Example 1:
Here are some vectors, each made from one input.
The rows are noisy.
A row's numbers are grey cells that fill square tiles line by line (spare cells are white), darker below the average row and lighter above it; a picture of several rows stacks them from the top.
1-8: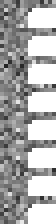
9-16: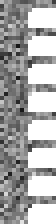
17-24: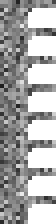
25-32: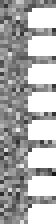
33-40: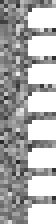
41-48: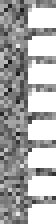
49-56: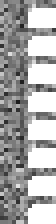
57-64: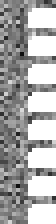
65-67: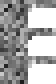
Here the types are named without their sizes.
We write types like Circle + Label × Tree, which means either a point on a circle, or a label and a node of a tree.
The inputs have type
Circle + Line × Line.
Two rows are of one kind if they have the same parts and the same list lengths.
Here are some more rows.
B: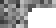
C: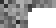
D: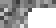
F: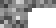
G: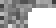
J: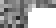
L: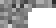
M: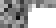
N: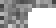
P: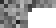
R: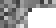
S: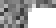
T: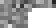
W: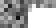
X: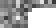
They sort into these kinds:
B, C, D, F, G, L, N, P, R, T, X
J, M, S, W

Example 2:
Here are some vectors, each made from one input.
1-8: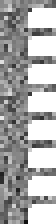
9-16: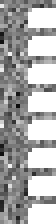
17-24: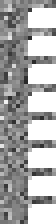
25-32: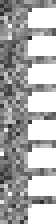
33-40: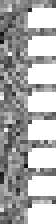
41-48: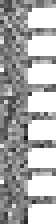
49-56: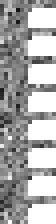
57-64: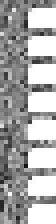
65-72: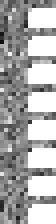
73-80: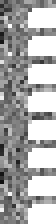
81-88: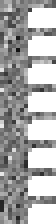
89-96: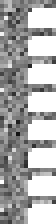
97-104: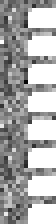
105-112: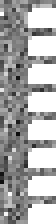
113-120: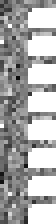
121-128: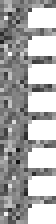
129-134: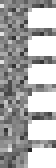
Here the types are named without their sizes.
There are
2 kinds of row.
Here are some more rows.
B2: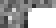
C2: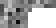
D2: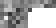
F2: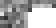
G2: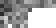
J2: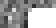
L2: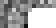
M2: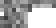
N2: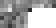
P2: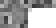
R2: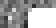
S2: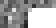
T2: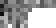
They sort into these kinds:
B2, J2, L2, P2, R2, S2
C2, D2, F2, G2, M2, N2, T2

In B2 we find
a point on a line.
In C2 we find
a point on a circle.
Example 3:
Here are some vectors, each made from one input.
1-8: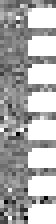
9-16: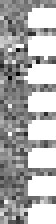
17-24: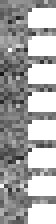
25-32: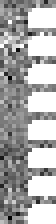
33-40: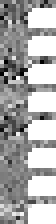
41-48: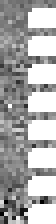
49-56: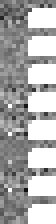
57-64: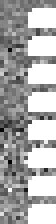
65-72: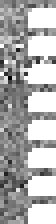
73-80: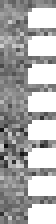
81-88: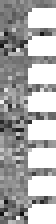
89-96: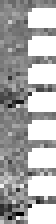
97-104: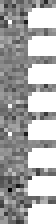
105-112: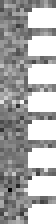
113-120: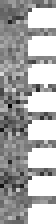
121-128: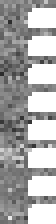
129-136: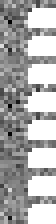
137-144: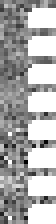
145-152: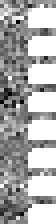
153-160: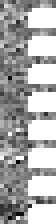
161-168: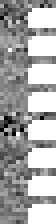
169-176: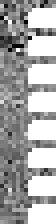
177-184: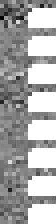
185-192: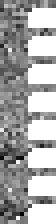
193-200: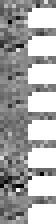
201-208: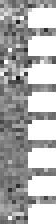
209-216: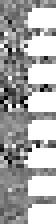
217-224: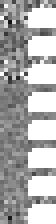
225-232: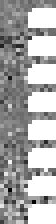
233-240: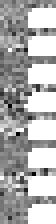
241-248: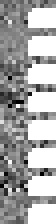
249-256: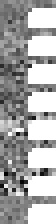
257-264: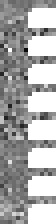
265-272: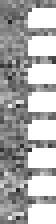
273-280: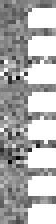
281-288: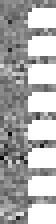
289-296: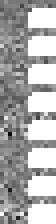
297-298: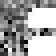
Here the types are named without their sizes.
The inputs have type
List(Line).
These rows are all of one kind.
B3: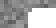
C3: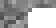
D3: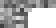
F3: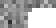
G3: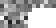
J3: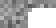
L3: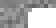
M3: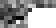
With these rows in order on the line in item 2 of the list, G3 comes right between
B3 and L3.
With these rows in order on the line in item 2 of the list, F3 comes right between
J3 and M3.
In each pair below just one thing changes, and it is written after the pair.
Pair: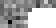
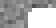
the place on the line in item 1 of the list
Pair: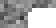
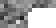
the place on the line in item 2 of the list
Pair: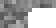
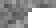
the place on the line in item 1 of the list
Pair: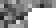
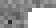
the place on the line in item 2 of the list
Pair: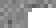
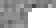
the place on the line in item 1 of the list
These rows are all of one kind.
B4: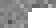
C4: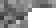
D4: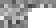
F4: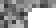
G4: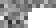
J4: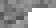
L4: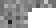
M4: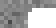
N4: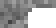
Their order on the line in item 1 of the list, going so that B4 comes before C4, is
B4, L4, D4, J4, F4, C4, M4, N4, G4.
